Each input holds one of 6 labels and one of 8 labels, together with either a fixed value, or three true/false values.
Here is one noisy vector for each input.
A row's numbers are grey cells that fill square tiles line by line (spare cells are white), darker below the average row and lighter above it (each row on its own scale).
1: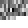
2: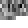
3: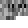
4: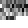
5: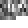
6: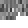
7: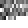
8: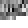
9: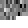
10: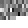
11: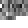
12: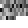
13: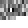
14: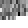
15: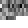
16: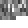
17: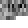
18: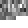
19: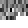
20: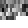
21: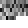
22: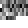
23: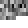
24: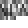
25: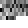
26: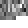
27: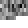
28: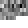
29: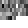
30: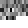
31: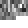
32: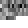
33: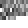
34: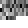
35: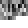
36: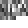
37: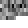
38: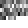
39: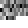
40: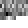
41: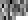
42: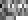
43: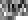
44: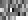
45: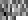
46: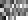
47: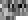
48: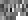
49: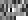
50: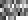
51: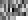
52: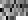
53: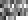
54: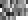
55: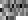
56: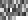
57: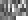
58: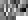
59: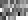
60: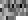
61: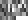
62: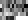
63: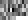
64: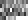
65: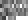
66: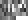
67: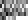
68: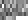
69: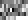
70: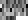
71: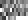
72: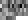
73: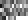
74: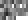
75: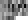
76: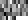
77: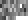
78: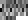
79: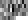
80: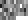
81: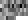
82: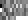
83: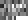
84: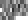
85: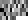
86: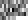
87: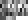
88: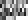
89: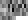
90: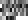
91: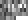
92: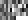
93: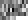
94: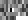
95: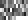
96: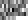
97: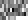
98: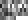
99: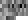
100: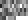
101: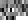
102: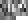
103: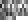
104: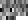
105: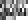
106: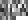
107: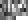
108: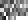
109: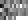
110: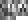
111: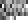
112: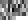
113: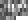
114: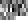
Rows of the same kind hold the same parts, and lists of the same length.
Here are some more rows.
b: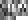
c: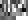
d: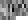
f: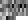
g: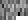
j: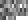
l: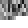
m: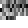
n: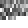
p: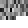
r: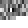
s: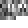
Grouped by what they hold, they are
b, p, s
c, d, f, g, j, l, m, n, r

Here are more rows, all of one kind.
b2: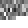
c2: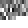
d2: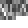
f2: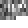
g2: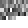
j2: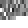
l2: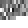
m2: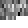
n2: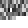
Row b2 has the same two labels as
c2, d2 and l2.
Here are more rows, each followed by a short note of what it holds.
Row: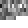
one of 6 labels, one of 8 labels and three true/false values
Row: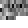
one of 6 labels and one of 8 labels
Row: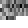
one of 6 labels, one of 8 labels and three true/false values
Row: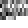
one of 6 labels and one of 8 labels
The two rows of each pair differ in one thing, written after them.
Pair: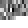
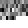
one of the three true/false values
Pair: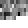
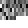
one of the three true/false values
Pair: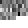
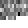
one of the three true/false values
